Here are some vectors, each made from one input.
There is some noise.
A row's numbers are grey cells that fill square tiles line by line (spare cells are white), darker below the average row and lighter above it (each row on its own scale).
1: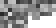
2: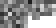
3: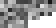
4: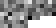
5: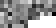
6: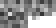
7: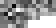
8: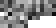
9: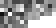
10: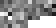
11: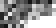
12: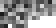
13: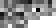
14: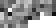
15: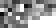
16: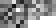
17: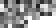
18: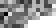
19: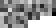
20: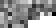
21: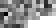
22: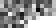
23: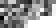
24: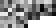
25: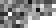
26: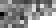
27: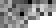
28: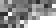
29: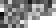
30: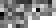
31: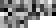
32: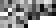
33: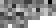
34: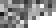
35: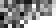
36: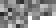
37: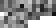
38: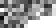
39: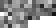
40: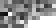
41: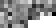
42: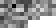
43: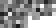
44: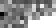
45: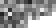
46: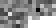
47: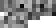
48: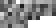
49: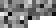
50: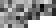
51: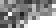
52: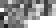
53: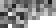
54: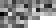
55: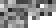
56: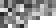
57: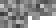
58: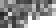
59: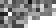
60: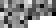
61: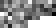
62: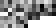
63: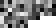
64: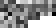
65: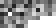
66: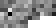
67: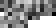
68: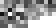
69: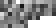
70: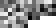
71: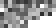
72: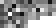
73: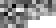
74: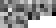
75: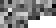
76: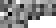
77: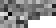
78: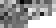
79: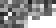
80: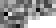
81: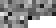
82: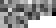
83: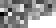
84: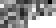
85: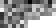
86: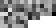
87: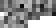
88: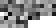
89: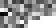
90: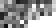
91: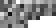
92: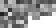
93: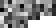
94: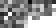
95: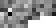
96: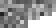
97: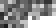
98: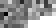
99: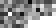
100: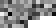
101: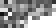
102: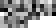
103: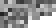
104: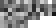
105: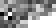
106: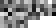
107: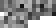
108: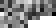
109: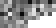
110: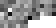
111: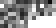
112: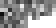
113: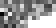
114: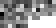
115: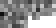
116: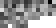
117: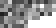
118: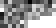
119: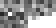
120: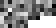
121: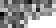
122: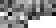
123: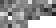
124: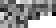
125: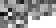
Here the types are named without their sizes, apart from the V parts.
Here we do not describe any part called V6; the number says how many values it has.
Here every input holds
either a label, or a node of a tree and a value of V6.
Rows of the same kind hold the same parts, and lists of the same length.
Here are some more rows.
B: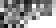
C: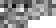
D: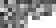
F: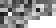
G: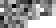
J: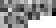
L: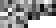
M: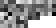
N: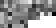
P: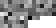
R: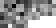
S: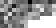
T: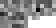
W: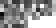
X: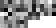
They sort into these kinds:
B, C, D, F, G, R, S, T, W
J, L, M, N, P, X

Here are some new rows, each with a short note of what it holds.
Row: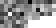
a node of a tree and a value of V6
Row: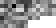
a node of a tree and a value of V6
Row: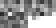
a node of a tree and a value of V6
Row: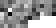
a label
